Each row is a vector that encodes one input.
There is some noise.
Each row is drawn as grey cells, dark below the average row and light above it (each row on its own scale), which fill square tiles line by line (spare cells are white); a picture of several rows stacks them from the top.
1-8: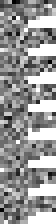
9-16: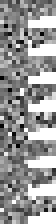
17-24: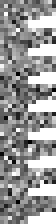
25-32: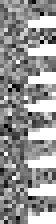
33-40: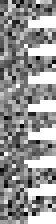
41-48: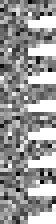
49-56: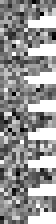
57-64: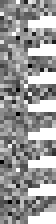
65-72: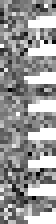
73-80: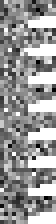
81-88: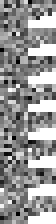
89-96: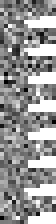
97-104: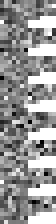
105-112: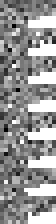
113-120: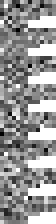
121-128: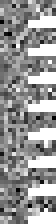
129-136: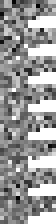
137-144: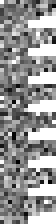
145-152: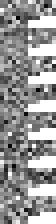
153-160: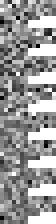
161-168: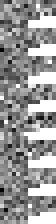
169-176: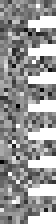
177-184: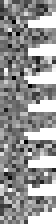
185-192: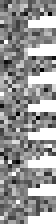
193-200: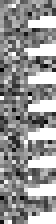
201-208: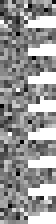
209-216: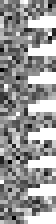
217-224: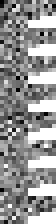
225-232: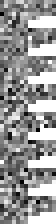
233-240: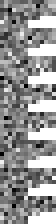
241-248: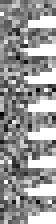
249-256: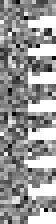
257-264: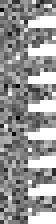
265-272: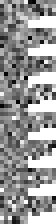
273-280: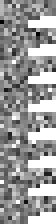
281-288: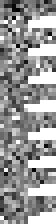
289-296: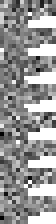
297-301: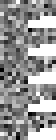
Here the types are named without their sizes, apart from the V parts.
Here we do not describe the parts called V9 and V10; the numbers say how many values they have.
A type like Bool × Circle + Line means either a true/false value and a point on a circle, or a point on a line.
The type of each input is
Circle + Label × V9 × V10 + Unit.
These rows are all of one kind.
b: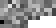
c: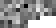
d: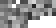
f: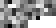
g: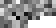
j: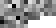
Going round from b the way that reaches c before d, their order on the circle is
b, c, f, d, g, j.
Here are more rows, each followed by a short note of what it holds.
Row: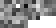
a point on a circle
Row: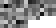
a label, a value of V9 and a value of V10
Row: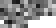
a label, a value of V9 and a value of V10
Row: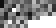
a fixed value
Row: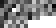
a fixed value
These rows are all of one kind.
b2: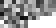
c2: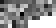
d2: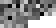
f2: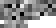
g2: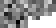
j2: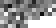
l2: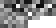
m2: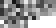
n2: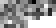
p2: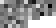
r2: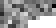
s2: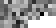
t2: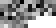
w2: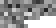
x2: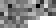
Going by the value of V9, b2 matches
c2, g2, m2 and r2.
